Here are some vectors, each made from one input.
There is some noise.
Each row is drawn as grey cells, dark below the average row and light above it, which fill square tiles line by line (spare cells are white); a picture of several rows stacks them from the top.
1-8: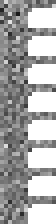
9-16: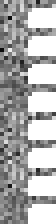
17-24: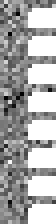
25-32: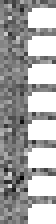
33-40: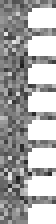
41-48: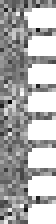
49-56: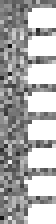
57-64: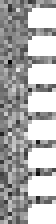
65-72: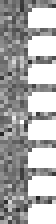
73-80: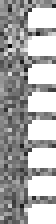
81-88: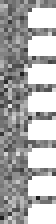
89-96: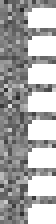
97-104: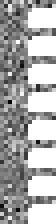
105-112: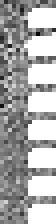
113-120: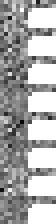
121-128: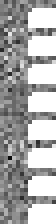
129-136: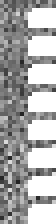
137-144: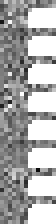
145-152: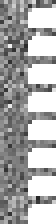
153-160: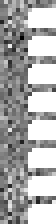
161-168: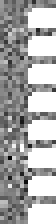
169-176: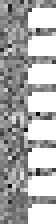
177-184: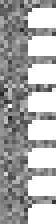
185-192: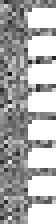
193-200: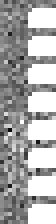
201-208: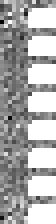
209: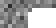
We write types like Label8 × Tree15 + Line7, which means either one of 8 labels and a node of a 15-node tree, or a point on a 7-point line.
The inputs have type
Bool × Tree8 × (Tree8 + Unit) + Tree9.
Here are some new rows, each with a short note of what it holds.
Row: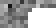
a node of an 8-node tree and a true/false value
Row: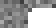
a node of each of two 8-node trees and a true/false value
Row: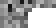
a node of an 8-node tree and a true/false value
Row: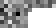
a node of a 9-node tree
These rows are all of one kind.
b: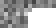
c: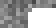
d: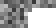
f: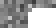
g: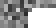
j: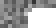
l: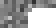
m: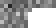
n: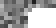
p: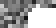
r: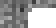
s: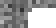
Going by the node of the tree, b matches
f, j, l and n.
